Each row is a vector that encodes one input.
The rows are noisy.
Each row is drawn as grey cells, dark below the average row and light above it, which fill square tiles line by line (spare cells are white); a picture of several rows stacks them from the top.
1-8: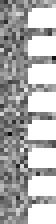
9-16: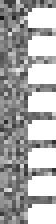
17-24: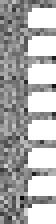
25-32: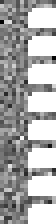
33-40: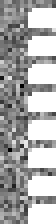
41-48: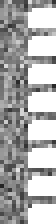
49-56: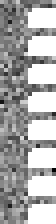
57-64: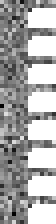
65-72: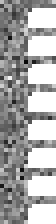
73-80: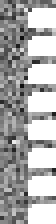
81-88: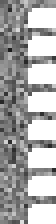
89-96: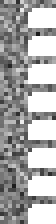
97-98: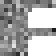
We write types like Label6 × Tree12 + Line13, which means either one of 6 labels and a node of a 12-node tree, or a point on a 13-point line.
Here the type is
Circle8 × Line6 + Line9.
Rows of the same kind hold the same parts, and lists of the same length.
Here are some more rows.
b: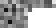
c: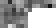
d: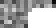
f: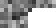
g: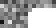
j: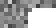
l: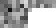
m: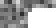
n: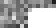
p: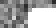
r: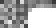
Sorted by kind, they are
b, c, f, m
d, g, j, l, n, p, r

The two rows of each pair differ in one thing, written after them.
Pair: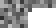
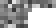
the place on the 8-point circle
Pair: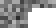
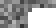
the place on the 6-point line
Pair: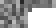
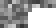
the place on the 8-point circle
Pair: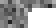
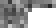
the place on the 6-point line
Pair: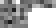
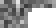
the place on the 6-point line
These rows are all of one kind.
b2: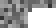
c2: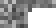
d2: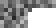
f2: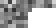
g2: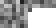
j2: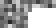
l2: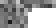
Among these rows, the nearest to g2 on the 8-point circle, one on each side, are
b2 and c2.
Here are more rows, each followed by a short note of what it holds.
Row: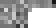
a point on a 9-point line
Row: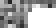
a point on an 8-point circle and a point on a 6-point line
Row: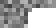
a point on a 9-point line
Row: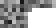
a point on an 8-point circle and a point on a 6-point line
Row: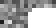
a point on a 9-point line
